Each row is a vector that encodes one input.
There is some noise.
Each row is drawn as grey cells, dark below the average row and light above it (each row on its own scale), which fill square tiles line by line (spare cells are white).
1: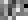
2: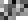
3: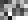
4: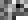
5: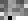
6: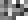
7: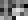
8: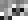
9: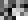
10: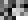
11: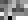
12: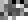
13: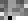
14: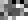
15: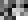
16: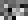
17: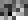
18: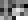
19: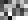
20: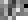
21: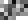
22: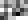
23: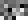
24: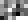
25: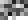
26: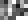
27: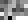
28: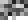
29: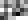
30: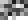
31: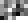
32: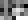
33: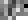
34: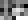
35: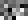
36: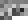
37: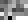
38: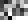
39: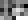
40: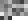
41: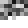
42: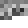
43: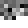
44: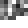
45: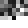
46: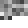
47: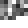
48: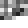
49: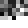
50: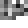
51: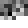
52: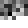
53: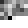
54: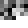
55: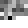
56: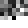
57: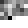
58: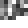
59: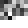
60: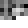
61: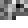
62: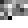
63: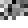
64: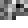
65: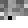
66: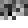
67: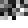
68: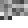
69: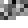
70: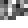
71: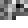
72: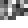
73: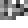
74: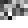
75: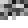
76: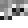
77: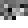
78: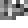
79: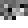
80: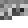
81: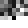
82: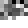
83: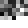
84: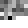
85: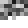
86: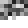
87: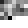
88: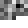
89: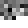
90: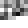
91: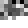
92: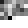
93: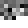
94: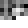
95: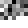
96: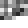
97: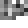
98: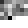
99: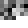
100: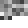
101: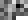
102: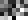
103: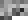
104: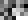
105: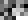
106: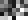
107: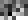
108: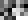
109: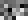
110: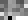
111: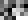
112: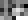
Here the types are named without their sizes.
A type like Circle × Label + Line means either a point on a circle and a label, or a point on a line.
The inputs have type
Bool × (Label + Line).
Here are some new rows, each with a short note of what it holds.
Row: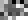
a label and a true/false value
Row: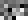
a label and a true/false value
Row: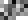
a label and a true/false value
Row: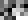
a label and a true/false value
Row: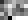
a point on a line and a true/false value
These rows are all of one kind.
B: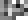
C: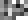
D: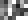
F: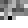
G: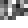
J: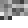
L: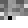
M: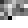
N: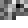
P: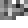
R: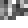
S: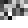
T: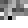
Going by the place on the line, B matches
C and P.
